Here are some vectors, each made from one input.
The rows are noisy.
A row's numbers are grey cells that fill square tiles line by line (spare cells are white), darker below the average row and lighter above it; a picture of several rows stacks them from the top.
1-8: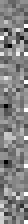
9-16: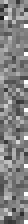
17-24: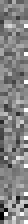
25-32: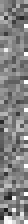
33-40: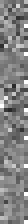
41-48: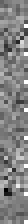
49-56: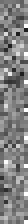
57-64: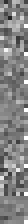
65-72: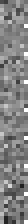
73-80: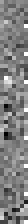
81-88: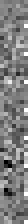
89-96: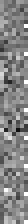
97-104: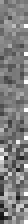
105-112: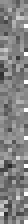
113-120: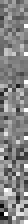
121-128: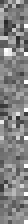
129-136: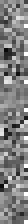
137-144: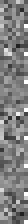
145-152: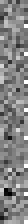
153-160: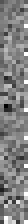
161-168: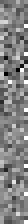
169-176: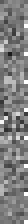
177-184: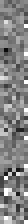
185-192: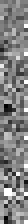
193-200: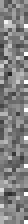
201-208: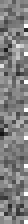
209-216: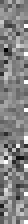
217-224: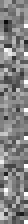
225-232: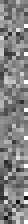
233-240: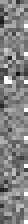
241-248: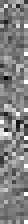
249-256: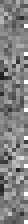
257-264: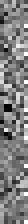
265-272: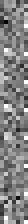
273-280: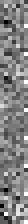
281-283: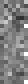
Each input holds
a list of up to two points on a 5-point line.
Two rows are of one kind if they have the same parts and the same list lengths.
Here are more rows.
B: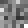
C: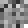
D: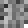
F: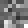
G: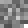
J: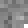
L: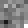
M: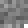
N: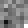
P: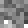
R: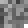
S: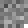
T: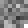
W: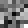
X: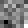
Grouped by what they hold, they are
B, F, L, M, N, R, T, X
C, D, G, J, P, S
W

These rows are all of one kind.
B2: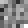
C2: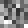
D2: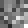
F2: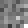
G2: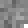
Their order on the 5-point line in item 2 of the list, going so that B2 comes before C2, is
B2, F2, C2, G2, D2.
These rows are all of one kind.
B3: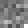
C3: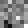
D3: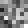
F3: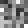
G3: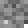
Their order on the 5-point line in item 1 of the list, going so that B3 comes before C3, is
B3, C3, D3, G3, F3.
